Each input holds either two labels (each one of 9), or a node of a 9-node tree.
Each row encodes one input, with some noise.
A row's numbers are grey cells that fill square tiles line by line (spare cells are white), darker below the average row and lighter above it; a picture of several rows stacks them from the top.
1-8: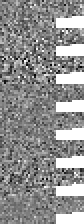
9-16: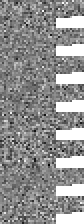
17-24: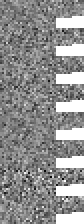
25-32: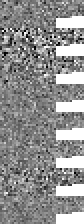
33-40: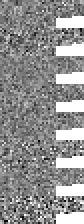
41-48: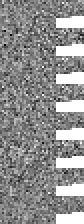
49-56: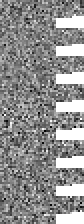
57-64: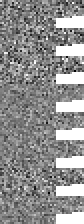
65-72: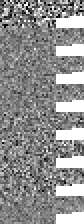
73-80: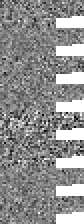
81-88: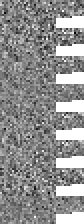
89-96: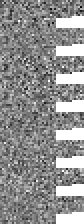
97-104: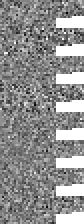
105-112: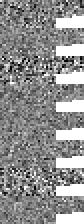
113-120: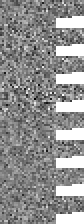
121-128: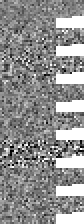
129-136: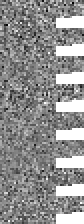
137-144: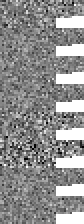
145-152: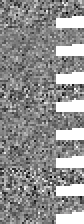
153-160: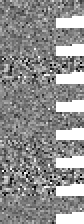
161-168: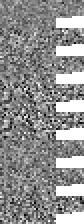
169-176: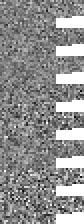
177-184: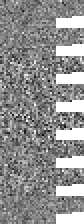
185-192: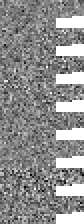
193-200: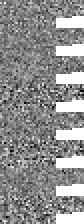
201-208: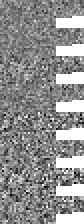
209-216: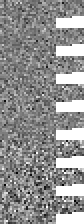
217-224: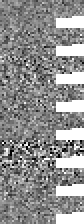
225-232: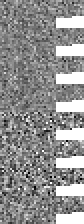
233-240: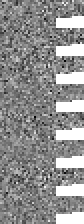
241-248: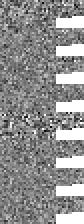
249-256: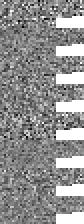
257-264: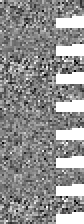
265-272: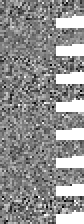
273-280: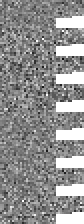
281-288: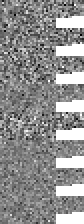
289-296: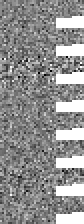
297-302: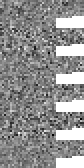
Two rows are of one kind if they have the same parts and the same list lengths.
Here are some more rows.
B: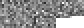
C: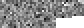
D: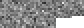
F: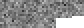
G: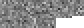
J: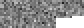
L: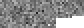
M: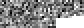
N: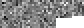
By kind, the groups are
B, C, D, N
F, G, J, L, M

